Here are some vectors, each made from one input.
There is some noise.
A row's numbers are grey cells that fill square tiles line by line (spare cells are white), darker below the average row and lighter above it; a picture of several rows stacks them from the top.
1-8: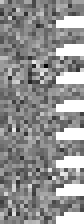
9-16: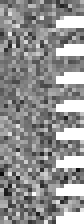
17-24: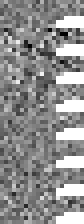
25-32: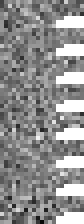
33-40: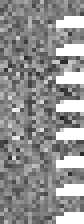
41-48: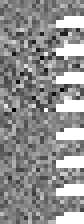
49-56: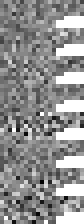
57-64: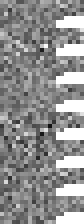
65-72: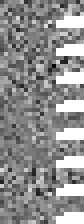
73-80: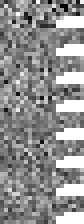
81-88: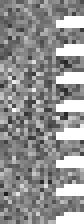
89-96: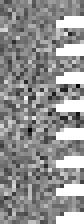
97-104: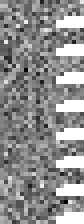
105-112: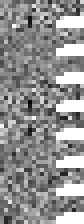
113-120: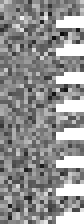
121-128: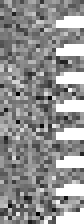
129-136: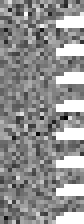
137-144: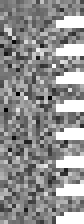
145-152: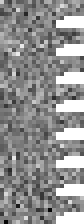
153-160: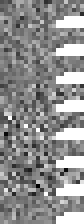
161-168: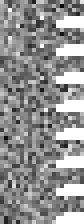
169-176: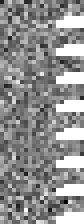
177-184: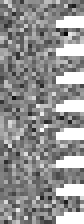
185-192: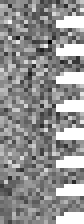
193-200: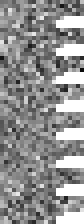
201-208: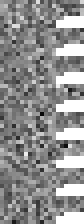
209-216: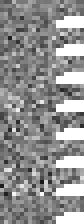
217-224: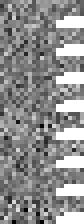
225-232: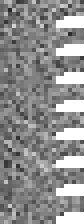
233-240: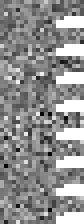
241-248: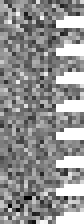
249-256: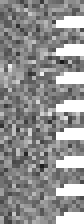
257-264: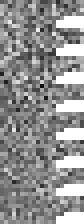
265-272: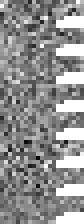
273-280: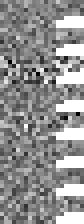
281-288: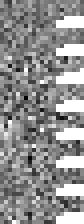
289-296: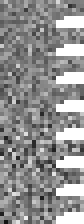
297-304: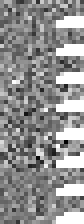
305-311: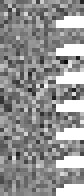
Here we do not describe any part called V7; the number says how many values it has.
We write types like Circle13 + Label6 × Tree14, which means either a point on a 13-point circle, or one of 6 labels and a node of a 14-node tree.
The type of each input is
Label4 × (Unit + V7 × V7) + Line5 + Line9.
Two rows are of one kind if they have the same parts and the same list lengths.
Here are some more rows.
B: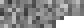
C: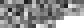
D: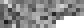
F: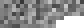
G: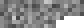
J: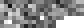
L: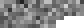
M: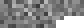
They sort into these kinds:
B, D
C
F, G, L, M
J

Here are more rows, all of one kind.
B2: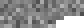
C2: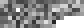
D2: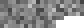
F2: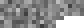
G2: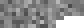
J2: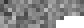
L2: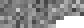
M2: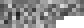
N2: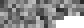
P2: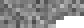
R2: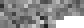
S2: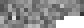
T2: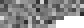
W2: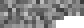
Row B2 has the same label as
C2, L2, P2 and T2.
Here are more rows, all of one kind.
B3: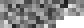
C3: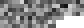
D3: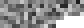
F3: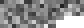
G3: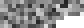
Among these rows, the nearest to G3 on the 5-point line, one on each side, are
B3 and D3.
